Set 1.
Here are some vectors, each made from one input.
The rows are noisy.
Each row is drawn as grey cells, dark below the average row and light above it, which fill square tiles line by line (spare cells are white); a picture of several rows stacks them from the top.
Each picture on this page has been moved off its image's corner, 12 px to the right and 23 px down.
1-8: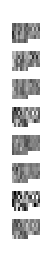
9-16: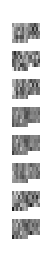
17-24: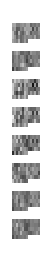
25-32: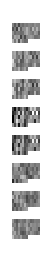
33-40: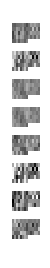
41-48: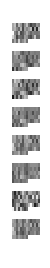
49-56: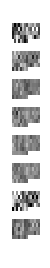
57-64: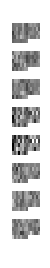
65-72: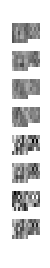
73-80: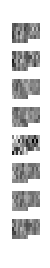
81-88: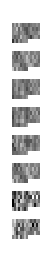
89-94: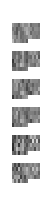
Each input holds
a true/false value, together with either a fixed value, or a node of a 7-node tree.
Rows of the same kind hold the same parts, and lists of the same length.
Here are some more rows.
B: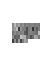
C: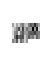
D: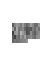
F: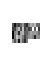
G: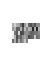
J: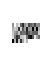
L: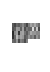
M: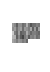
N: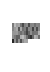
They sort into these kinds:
B, F, G, J, L, M, N
C, D

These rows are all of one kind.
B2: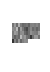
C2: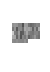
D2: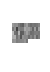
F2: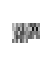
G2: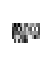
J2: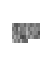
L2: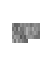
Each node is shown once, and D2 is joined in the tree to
C2.
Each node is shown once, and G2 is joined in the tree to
F2.
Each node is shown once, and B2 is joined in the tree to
J2 and L2.
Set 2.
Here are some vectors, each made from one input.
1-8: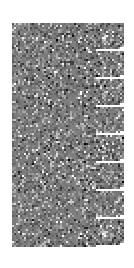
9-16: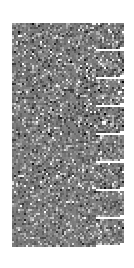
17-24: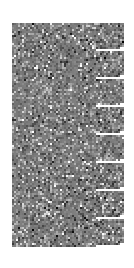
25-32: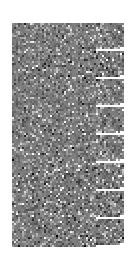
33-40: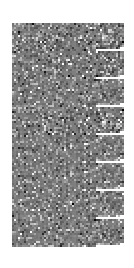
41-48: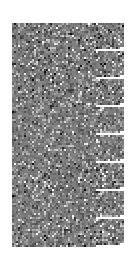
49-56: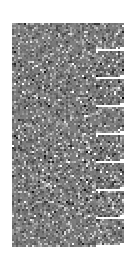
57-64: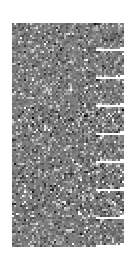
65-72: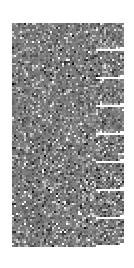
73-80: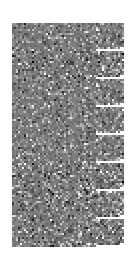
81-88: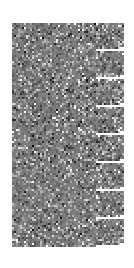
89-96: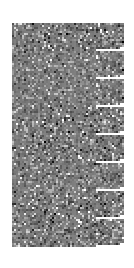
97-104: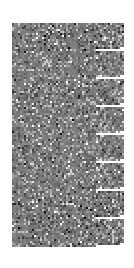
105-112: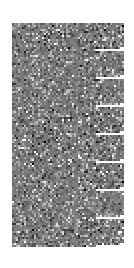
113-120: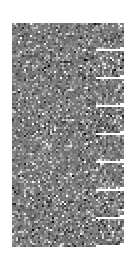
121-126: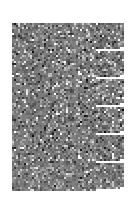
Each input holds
one of 10 labels, together with either a fixed value, or three true/false values.
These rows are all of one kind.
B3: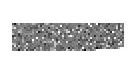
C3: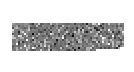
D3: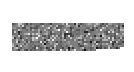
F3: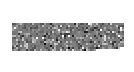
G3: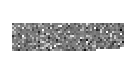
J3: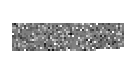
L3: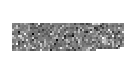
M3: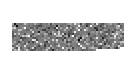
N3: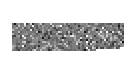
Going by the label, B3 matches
C3, F3 and L3.
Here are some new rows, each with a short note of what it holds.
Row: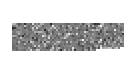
one of 10 labels
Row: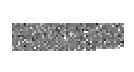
one of 10 labels
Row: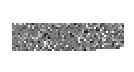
one of 10 labels and three true/false values
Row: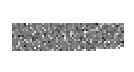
one of 10 labels
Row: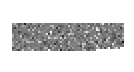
one of 10 labels
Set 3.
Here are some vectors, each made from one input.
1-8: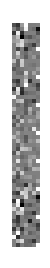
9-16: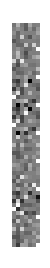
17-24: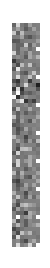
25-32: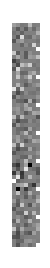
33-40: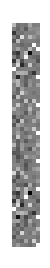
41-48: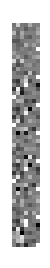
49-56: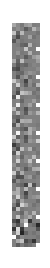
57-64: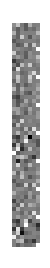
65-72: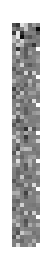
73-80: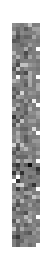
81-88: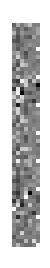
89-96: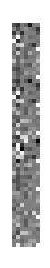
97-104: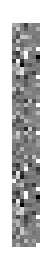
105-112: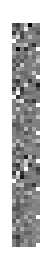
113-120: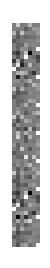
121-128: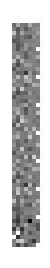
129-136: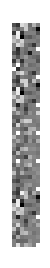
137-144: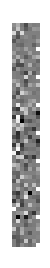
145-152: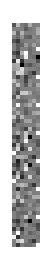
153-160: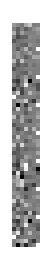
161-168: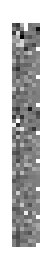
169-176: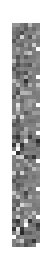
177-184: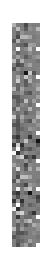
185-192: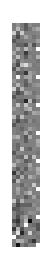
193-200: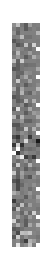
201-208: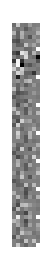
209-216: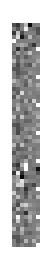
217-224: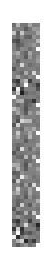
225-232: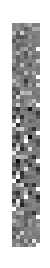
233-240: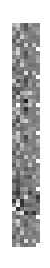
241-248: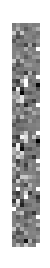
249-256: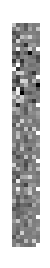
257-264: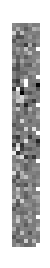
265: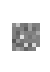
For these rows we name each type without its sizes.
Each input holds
either a point on each of two lines, or a node of a tree.
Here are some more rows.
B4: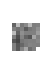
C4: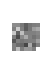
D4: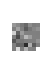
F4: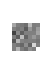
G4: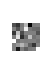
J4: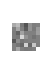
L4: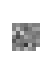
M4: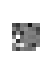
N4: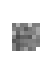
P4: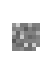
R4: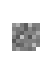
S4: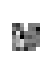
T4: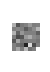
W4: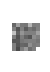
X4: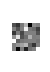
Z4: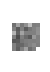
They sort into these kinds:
B4, C4, D4, F4, J4, L4, N4, P4, R4, T4, W4, Z4
G4, M4, S4, X4

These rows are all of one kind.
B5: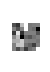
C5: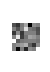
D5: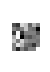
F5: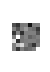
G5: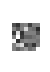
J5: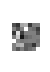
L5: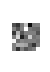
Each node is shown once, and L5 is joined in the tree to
C5 and J5.
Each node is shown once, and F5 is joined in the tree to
G5.
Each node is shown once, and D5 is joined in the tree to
B5.
